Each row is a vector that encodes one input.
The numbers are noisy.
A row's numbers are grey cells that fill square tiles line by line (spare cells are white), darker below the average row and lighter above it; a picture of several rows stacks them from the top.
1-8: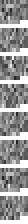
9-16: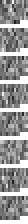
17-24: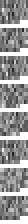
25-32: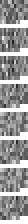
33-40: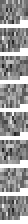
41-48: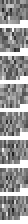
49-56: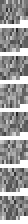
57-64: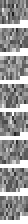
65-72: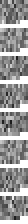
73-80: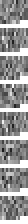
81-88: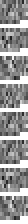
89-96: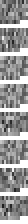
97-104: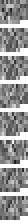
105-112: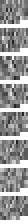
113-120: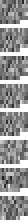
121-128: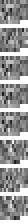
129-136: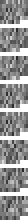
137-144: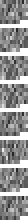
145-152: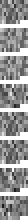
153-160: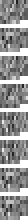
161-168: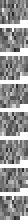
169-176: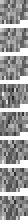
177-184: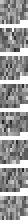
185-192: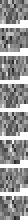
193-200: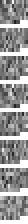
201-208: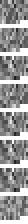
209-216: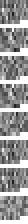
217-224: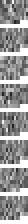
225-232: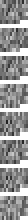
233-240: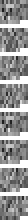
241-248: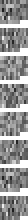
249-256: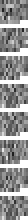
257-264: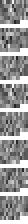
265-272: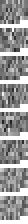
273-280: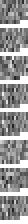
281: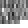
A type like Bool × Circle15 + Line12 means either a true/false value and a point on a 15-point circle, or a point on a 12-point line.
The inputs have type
Label8.
